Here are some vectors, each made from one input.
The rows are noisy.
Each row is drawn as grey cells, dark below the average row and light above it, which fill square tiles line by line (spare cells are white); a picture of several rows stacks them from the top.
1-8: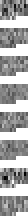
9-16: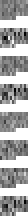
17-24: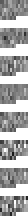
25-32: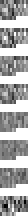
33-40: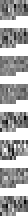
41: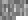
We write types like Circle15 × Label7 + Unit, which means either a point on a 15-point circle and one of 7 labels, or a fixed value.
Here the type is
Label5 × Label5.
